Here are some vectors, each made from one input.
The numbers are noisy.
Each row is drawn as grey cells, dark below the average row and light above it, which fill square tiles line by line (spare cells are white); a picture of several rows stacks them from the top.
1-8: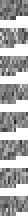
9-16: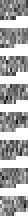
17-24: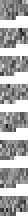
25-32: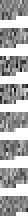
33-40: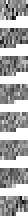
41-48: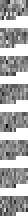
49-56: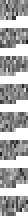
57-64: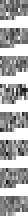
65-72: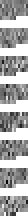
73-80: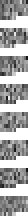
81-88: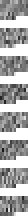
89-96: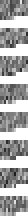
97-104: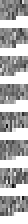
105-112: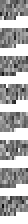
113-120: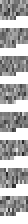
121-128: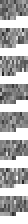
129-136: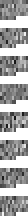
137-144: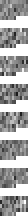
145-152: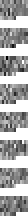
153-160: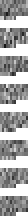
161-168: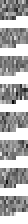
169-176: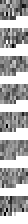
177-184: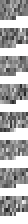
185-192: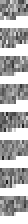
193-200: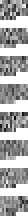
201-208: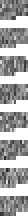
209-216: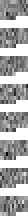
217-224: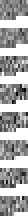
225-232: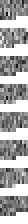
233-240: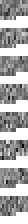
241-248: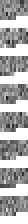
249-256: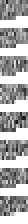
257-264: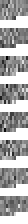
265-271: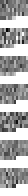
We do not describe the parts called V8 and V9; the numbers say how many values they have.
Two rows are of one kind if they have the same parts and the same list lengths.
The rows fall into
2 kinds.
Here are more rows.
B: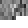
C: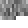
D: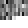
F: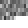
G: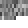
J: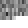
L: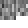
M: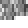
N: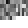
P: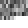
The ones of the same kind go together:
B, F, L
C, D, G, J, M, N, P

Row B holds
a point on a 12-point line, a true/false value and a value of V8.
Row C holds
a true/false value, a value of V8 and a value of V9.
